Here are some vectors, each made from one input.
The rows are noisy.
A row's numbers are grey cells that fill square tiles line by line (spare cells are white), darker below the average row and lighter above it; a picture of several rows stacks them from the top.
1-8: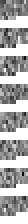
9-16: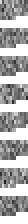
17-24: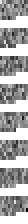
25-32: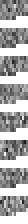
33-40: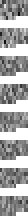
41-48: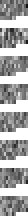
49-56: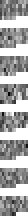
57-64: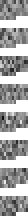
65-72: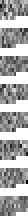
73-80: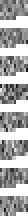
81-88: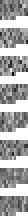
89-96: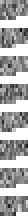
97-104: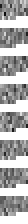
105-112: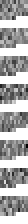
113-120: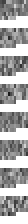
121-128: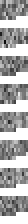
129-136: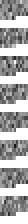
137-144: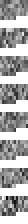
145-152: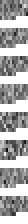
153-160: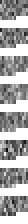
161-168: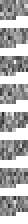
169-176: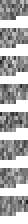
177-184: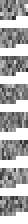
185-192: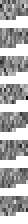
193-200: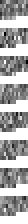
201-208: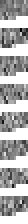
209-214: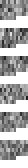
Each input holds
a point on a 20-point circle.
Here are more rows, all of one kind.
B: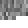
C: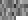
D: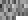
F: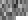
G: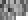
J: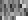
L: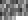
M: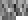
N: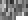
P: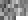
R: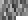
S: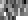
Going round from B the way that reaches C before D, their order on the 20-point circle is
B, J, L, N, C, M, F, R, S, P, G, D.
